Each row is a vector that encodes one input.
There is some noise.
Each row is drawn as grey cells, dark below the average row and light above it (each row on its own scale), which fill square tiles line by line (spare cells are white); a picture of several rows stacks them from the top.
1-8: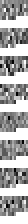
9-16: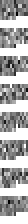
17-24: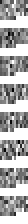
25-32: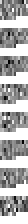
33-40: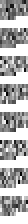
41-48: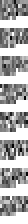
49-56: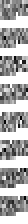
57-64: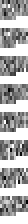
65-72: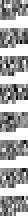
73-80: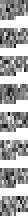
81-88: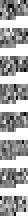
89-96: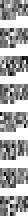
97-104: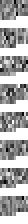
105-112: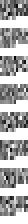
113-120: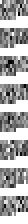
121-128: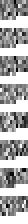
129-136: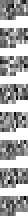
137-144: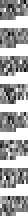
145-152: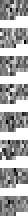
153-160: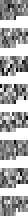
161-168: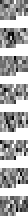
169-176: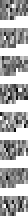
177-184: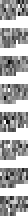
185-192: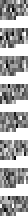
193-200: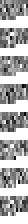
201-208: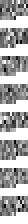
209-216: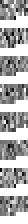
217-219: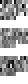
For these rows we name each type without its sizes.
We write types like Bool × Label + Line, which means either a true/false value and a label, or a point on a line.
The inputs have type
Bool × Bool × Bool + Circle + Line.
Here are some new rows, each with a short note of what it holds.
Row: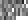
three true/false values
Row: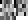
a point on a circle
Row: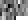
a point on a line
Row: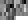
a point on a line
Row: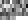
three true/false values
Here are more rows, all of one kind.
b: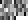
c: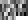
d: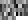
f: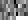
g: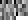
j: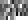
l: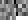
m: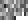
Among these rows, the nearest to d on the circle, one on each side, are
c and f.
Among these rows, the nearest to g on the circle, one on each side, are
b and l.
